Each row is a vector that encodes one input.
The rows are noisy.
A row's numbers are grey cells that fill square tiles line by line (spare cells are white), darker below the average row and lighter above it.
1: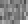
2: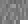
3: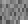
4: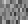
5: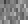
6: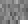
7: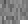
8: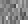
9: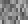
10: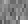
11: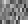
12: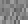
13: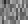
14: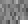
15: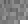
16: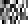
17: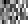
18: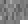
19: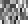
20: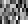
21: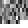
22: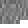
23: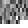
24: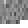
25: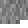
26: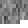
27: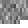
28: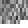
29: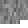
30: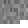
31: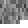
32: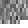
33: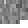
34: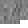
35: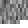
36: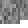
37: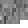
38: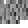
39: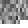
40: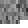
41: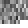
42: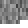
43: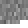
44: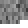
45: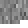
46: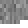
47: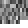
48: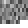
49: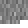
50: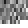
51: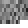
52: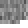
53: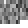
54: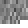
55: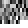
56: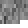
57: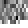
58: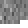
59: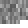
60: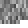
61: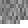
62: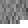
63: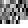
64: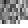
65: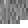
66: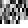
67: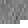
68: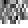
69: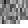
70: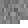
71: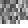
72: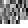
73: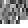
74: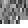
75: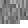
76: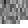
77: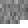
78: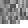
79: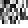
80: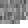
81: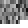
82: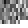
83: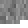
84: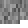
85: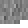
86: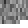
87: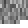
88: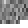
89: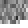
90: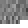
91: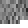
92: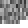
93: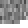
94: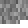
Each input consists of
a list of up to three points on a 6-point line.
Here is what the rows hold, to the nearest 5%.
All of them are lists of up to three points on a 6-point line: about 10% are empty, 20% hold one, 25% two and 45% three.
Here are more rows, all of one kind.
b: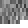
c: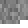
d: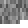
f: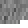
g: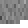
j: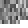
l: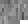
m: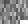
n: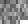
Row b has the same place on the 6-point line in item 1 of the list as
c and n.
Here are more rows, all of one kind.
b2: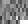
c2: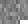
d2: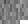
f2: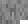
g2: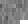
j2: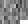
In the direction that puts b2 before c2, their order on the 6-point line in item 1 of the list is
f2, b2, c2, d2, g2, j2.
